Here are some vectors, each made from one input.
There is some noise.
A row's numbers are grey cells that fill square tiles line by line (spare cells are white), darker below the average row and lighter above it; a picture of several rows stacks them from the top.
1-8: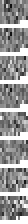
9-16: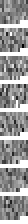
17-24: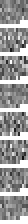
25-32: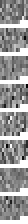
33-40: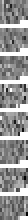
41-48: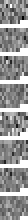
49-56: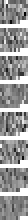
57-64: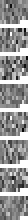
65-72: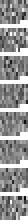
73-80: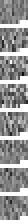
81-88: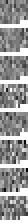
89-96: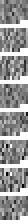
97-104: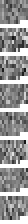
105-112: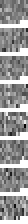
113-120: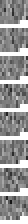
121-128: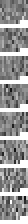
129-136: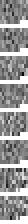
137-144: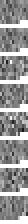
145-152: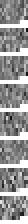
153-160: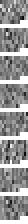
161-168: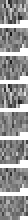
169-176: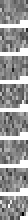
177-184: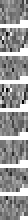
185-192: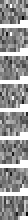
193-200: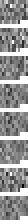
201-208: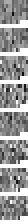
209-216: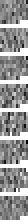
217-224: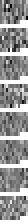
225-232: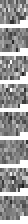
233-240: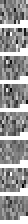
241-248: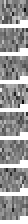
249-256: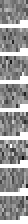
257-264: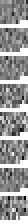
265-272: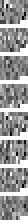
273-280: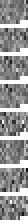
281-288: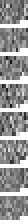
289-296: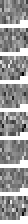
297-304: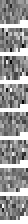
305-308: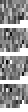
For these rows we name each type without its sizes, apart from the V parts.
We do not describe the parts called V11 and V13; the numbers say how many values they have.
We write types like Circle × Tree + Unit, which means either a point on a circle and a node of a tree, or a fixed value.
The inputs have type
Bool × Bool × Bool × V13 + Line × V11.
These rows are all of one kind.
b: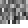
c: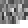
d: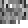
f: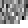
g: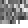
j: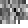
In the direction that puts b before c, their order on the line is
b, j, d, f, c, g.
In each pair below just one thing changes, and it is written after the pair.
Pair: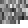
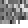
the place on the line
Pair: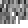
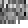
the value of V11
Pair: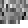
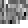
the place on the line
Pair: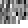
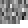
the place on the line
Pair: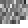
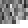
the value of V11
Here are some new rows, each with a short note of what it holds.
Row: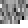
a point on a line and a value of V11
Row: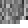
three true/false values and a value of V13
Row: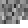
three true/false values and a value of V13
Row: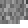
three true/false values and a value of V13
